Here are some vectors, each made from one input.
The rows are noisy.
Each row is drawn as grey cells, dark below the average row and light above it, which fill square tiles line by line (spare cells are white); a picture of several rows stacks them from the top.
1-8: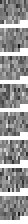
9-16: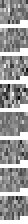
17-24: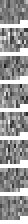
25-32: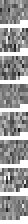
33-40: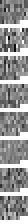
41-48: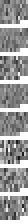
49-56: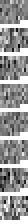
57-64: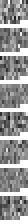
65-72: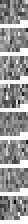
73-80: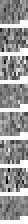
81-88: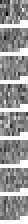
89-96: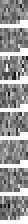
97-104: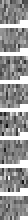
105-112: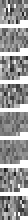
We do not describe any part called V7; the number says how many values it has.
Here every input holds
a value of V7, together with either a point on a 5-point line, or four true/false values.
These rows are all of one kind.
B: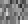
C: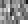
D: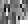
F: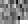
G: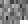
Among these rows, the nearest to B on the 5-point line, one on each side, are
D and F.
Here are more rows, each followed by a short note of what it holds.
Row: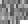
four true/false values and a value of V7
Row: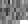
four true/false values and a value of V7
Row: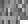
four true/false values and a value of V7
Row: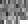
a point on a 5-point line and a value of V7
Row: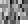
a point on a 5-point line and a value of V7
